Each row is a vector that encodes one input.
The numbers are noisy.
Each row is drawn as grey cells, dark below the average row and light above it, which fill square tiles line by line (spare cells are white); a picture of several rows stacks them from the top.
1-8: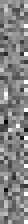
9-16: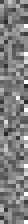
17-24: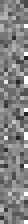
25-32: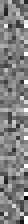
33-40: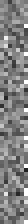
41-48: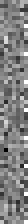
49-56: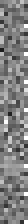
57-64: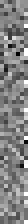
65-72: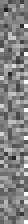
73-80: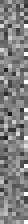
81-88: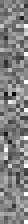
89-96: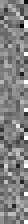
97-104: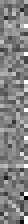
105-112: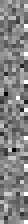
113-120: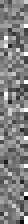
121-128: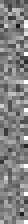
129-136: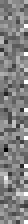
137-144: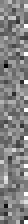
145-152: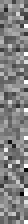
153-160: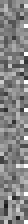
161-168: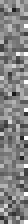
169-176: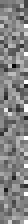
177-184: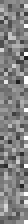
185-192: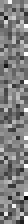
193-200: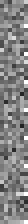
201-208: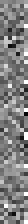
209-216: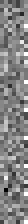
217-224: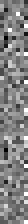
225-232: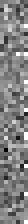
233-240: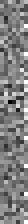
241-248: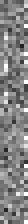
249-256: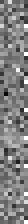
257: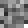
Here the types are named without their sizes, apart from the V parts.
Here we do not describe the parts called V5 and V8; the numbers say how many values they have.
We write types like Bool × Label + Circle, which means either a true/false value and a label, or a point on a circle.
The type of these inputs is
Bool × Line + V5 × V8.
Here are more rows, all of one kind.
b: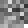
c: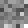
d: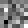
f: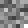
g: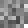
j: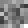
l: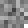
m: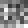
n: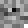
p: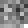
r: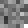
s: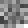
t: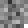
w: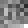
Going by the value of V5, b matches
m, p and w.
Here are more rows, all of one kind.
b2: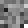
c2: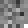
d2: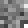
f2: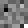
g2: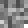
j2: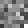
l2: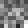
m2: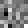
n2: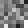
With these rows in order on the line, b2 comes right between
d2 and f2.
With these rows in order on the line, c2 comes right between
f2 and j2.
